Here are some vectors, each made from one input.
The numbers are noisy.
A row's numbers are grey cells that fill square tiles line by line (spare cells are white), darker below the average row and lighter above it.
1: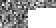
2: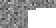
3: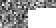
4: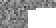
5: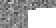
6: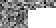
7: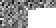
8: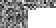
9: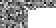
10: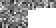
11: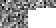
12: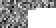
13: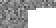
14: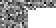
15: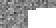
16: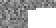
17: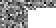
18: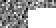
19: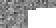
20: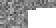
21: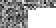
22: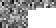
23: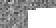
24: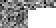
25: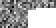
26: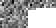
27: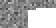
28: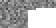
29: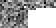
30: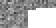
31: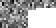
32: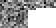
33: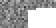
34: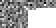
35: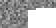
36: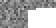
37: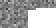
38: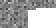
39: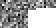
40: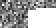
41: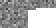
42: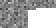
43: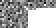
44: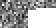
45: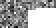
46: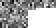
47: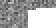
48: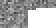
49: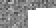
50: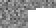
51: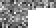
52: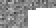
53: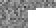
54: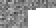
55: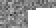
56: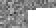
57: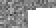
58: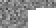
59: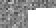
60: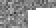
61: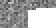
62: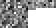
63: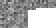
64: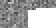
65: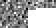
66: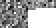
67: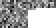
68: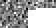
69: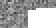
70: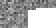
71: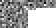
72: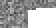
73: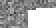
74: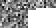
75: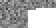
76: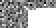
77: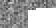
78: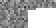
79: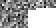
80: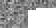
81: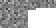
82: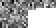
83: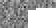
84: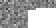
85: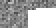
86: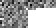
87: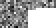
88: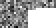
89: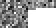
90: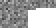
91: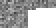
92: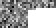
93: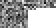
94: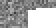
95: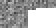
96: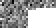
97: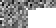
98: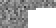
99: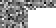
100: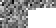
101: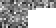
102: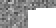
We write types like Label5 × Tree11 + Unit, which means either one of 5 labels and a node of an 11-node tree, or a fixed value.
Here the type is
Circle14 + Line8.
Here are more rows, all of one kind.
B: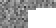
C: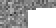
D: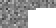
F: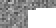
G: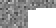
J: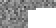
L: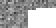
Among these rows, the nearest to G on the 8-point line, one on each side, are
D and F.
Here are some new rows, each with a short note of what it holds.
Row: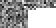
a point on a 14-point circle
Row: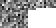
a point on a 14-point circle
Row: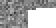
a point on an 8-point line
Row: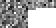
a point on a 14-point circle
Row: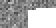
a point on an 8-point line
